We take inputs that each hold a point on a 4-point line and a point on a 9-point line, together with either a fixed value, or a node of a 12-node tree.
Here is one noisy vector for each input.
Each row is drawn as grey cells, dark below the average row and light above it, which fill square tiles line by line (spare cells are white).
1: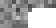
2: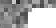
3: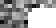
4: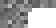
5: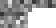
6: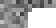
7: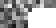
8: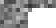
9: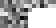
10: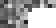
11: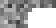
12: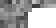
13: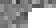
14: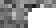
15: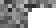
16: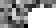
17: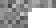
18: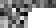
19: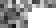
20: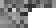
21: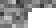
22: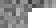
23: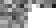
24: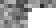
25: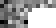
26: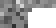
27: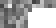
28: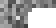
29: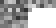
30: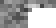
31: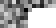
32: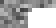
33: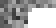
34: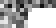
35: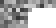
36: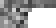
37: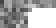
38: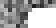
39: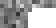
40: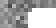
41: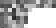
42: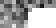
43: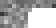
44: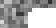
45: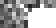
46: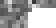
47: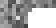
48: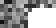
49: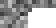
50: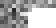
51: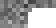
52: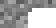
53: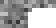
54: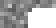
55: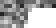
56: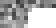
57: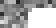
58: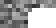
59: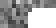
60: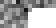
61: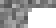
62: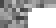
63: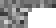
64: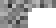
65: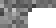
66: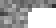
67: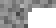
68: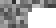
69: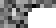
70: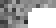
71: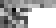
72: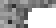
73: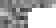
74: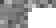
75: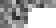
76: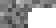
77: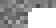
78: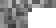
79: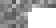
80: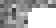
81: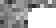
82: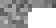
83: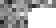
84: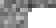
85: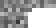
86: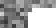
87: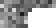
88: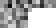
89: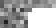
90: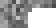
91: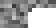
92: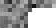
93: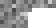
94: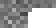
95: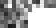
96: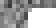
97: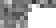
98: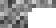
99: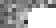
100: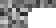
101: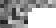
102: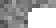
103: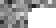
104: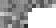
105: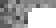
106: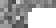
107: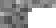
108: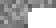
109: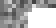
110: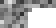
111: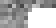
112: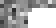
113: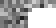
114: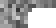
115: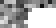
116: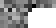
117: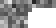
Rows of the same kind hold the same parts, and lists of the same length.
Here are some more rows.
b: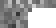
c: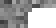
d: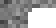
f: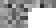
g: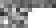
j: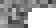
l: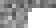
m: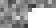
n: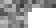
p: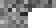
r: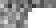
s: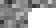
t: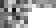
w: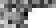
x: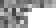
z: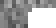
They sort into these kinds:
b, c, d, j, p, t, w, x, z
f, g, l, m, n, r, s

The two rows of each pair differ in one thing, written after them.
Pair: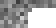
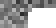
the place on the 4-point line
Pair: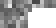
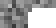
the place on the 4-point line
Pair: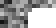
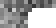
the place on the 4-point line
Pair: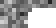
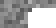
the place on the 9-point line
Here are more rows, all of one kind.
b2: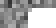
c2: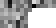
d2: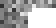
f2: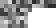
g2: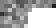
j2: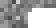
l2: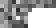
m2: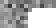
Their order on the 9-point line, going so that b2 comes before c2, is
b2, f2, m2, j2, l2, c2, g2, d2.
